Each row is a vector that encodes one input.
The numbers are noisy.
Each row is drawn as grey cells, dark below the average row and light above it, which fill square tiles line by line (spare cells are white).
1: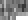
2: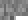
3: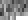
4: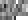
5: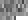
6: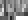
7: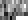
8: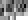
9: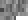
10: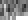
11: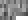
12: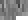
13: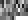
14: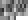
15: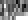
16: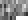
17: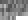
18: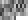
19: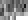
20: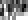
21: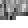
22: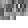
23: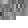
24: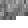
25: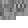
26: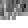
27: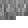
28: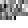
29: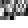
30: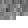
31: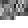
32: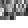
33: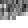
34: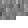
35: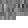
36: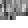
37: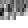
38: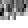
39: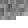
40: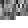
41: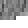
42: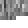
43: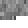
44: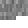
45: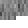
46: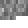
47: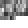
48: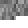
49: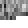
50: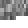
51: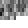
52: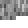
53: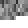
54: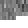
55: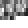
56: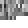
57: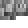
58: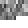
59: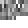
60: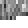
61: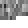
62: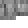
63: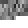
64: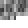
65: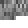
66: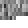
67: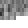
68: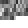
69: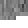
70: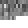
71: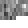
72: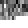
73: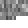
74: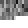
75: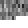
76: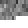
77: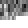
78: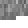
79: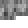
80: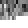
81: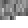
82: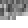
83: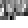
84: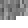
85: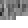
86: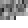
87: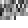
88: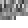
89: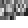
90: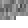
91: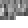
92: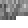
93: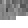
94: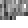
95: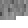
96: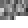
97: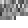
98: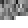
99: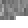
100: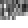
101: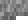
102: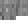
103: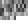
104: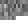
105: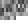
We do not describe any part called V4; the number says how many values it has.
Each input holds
a point on each of two 6-point lines, together with either a point on a 5-point circle, or a value of V4.
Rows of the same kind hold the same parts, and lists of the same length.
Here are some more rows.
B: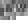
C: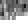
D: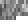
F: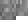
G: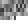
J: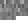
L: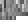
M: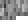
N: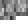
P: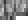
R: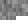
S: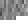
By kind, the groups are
B, C, F, G, J
D, L, M, N, P, R, S

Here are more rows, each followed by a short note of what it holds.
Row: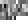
a point on each of two 6-point lines and a value of V4
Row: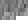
a point on a 5-point circle and a point on each of two 6-point lines
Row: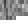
a point on a 5-point circle and a point on each of two 6-point lines
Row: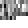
a point on a 5-point circle and a point on each of two 6-point lines
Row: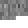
a point on a 5-point circle and a point on each of two 6-point lines
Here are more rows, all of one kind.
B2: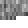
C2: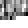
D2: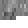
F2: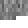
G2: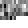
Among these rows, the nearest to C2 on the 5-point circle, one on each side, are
B2 and D2.
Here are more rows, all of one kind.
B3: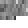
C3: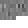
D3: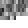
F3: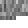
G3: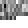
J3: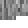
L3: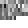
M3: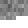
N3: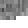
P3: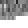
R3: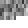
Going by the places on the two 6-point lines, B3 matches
C3, D3 and N3.
